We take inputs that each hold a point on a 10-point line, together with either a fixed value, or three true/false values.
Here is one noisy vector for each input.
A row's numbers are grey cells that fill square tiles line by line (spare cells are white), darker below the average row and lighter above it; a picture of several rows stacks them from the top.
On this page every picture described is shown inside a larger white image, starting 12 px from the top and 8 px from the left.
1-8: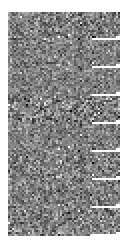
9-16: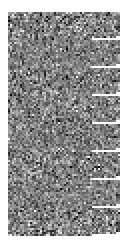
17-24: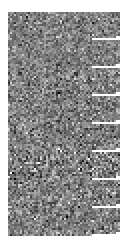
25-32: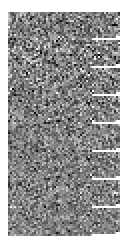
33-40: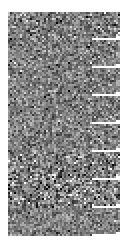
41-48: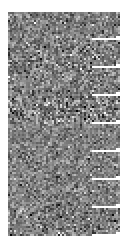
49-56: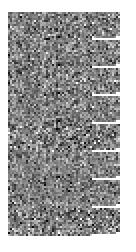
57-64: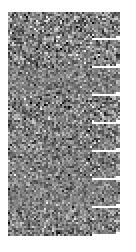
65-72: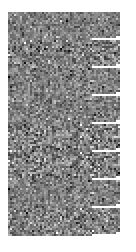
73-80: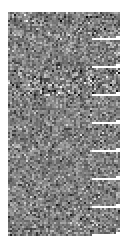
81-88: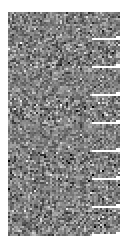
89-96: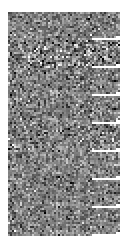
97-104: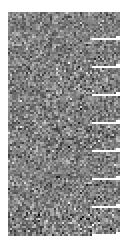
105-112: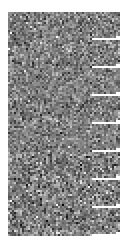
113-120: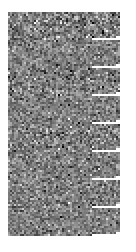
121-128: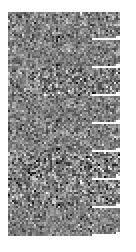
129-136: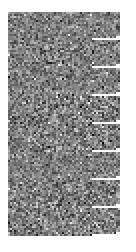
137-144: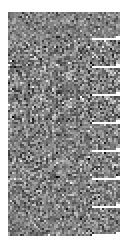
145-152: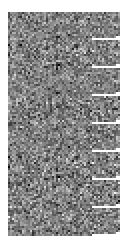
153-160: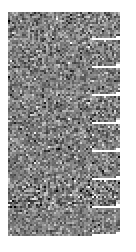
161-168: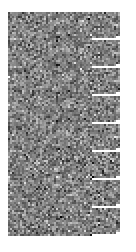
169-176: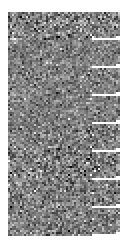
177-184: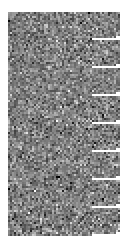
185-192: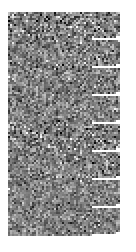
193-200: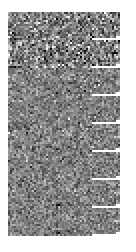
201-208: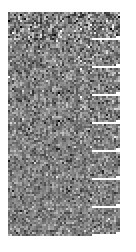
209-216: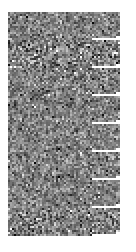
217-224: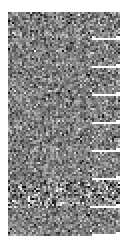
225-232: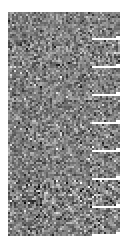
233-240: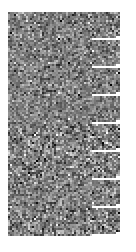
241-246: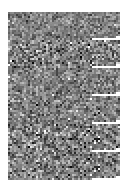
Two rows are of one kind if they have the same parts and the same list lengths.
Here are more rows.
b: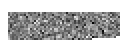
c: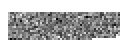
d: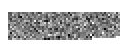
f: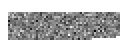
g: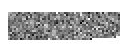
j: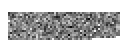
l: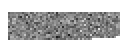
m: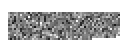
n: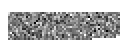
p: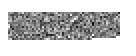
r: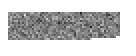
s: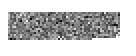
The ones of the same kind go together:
b, c, f, g, m, n, p, r, s
d, j, l

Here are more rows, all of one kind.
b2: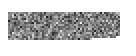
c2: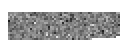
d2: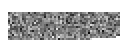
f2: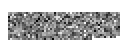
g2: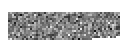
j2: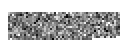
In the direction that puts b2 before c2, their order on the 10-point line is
d2, b2, c2, f2, g2, j2.
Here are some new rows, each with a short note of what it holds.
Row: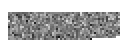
a point on a 10-point line
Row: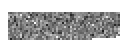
a point on a 10-point line and three true/false values
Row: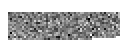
a point on a 10-point line
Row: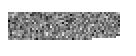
a point on a 10-point line and three true/false values
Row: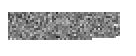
a point on a 10-point line
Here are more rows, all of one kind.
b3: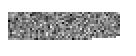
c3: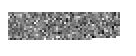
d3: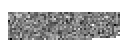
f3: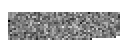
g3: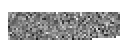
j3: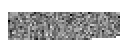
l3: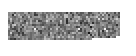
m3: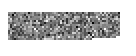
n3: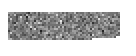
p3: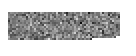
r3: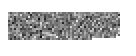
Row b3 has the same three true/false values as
c3 and g3.
